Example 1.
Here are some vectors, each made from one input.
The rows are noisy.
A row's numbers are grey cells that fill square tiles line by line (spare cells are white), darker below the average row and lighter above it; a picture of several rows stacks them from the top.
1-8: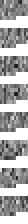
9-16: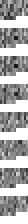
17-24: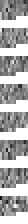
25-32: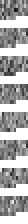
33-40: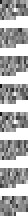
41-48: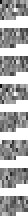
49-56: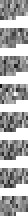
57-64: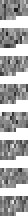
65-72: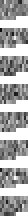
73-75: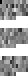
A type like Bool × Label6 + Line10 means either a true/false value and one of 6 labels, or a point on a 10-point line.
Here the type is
Bool × Label8.
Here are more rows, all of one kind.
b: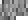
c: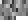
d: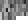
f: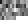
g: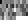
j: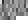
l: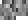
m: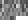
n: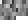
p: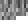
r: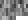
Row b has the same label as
c, j, l and n.
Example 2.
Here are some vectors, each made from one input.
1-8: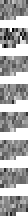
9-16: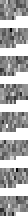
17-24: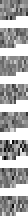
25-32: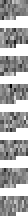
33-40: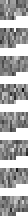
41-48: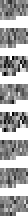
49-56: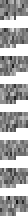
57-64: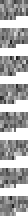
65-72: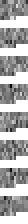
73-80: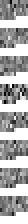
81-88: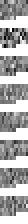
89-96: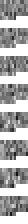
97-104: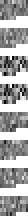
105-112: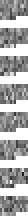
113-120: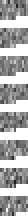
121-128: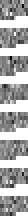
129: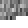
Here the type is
Label8 × Label8 + Unit.
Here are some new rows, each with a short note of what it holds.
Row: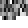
a fixed value
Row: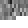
two labels (each one of 8)
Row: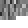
two labels (each one of 8)
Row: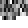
a fixed value
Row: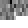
two labels (each one of 8)
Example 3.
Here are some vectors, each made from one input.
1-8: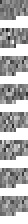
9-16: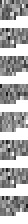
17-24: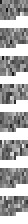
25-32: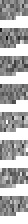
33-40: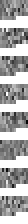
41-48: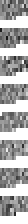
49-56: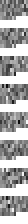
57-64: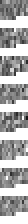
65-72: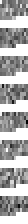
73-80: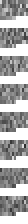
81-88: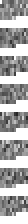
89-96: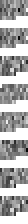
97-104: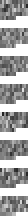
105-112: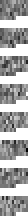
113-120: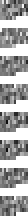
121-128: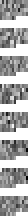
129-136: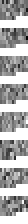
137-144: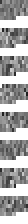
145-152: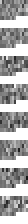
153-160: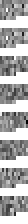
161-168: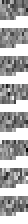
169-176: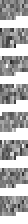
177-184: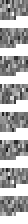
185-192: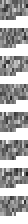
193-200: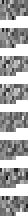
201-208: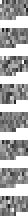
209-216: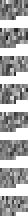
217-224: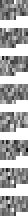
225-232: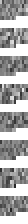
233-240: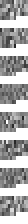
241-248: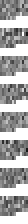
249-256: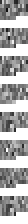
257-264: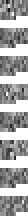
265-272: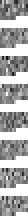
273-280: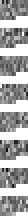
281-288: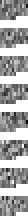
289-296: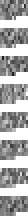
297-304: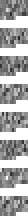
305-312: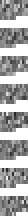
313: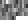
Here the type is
Line5 × (Tree15 + Unit).
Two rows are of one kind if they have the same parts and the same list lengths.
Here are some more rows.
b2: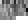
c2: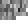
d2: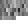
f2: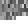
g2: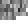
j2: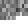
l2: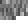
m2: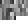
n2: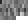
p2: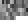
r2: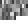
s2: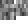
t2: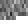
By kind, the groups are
b2, c2, d2, f2, g2, j2, l2, n2, p2, t2
m2, r2, s2

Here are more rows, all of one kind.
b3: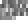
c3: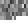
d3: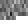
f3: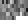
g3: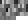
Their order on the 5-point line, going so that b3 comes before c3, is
f3, b3, d3, c3, g3.
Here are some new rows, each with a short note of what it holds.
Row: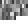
a point on a 5-point line
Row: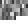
a point on a 5-point line
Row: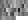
a point on a 5-point line and a node of a 15-node tree
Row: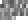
a point on a 5-point line and a node of a 15-node tree
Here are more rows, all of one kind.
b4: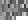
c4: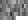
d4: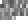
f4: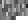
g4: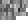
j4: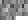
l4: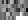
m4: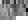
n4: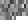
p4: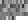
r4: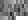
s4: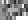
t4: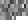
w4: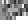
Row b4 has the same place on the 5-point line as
g4, n4 and t4.
